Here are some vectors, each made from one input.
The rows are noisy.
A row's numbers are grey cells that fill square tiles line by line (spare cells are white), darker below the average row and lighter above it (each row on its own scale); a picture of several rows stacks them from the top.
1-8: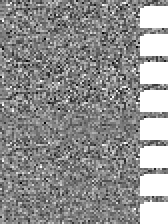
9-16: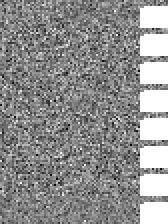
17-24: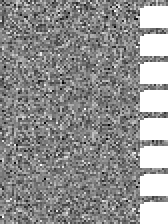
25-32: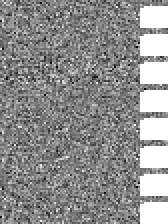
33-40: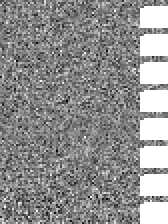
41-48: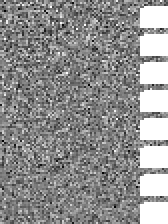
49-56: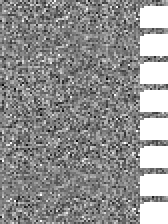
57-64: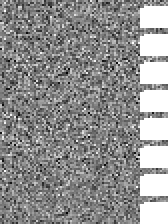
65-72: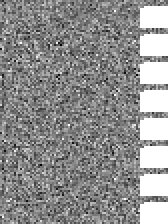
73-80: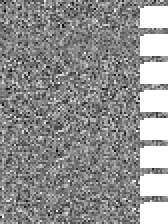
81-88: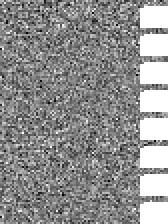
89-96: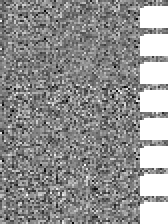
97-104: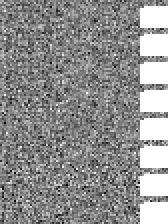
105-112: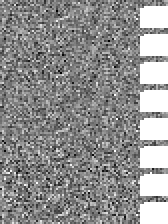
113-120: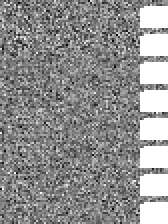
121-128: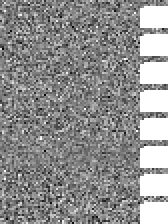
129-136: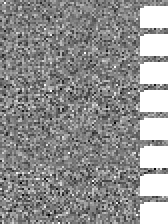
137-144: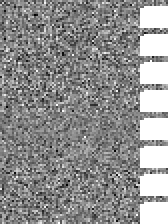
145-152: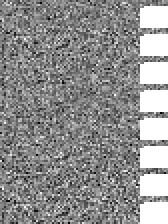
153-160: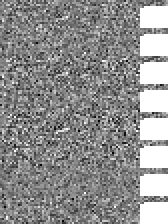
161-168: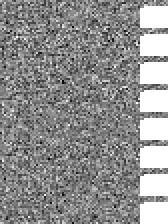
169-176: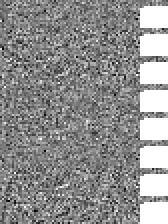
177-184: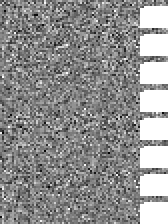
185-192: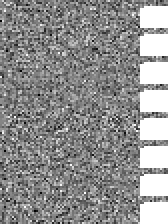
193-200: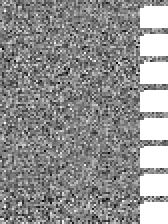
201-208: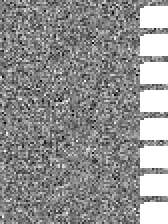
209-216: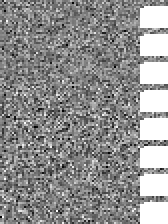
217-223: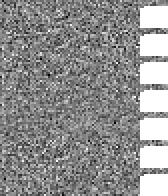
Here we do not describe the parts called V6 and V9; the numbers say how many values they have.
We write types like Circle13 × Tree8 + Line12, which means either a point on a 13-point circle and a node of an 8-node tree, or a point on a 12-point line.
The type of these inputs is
Bool × V9 + Line11 × V6.
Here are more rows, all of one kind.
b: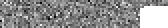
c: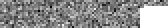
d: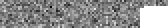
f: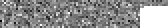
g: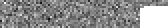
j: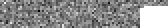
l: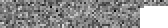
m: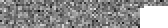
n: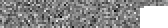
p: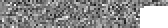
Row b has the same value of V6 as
f, g and j.
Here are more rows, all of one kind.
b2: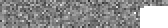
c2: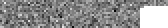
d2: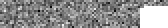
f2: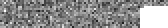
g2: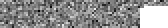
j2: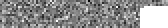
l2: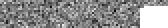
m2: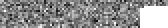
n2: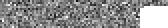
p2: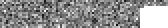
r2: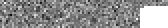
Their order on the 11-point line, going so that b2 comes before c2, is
g2, f2, d2, n2, b2, c2, j2, r2, l2, m2, p2.
